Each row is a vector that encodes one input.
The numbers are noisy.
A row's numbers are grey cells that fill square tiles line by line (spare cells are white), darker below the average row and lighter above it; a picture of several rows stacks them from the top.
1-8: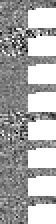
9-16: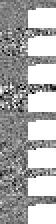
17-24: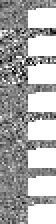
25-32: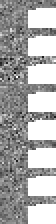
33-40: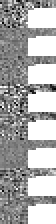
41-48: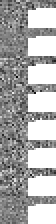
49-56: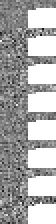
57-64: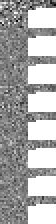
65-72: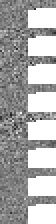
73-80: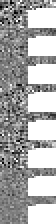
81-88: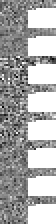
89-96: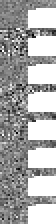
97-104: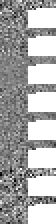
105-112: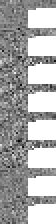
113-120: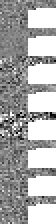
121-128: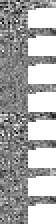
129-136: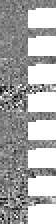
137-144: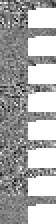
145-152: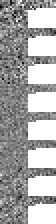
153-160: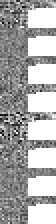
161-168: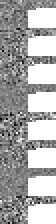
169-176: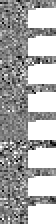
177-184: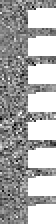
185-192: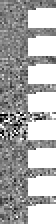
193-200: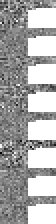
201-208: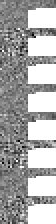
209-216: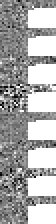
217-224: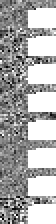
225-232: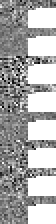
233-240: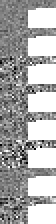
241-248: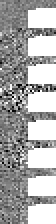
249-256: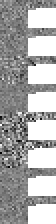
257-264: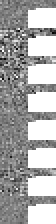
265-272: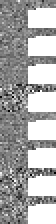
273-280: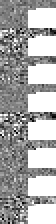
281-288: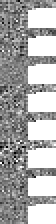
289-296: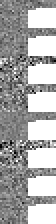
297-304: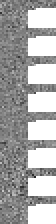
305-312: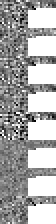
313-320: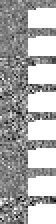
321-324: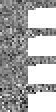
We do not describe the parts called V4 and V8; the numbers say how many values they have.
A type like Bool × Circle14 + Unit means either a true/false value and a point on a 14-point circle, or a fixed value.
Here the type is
Circle9 × (Line7 + (Line9 + V8) × V4).
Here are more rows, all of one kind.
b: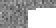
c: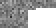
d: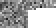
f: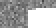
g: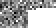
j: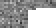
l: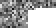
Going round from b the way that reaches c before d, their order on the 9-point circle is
b, f, g, l, c, d, j.
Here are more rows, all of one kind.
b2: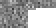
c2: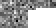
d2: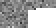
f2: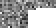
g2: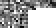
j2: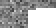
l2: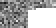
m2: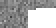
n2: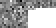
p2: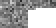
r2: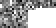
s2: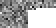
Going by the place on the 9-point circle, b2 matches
c2, l2 and m2.
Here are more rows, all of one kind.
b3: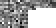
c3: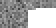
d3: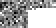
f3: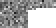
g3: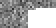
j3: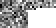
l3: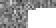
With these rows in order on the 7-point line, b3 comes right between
d3 and f3.
